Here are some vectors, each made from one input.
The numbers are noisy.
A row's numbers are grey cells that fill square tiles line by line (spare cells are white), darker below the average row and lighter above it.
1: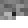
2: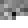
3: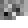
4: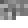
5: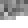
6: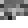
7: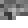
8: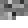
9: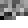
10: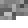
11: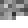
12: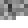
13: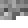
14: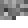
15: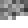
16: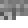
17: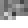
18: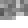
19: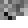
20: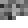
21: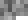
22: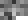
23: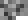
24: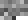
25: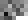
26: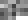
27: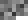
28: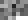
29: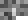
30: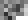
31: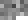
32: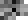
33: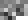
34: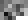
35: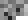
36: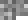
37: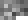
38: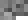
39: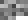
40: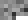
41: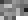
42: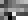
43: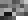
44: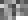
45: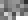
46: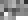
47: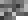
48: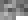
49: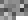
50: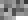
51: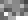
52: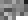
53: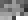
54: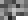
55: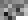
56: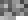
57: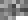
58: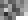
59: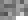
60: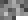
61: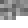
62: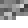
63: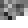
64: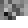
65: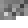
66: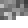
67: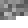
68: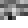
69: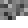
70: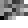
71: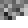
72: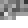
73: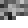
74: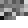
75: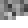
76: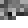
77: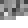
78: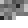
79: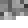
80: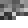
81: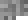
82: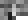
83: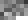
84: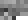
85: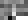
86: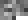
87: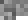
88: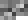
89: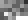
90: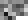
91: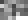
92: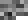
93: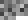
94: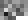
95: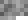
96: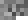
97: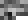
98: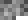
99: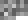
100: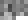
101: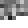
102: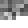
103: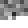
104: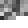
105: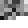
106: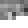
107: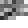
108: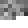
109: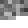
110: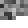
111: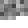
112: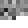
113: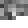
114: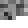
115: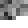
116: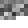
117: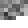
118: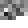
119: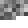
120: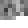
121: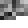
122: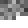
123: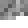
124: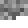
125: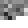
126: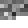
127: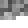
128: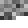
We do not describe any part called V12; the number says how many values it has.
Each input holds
either a point on a 7-point line and a true/false value, or a value of V12.
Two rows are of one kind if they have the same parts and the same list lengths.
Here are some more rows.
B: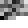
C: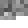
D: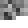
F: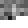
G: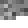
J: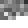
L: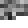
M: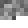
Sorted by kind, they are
B, D, F, L
C, G, J, M

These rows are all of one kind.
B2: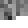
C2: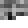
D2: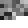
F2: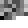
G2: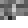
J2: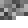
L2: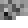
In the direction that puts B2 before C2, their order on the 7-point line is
L2, B2, G2, C2, D2, J2, F2.
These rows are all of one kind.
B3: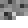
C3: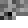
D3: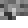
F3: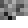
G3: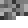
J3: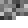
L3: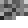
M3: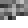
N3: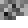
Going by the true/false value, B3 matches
D3 and N3.
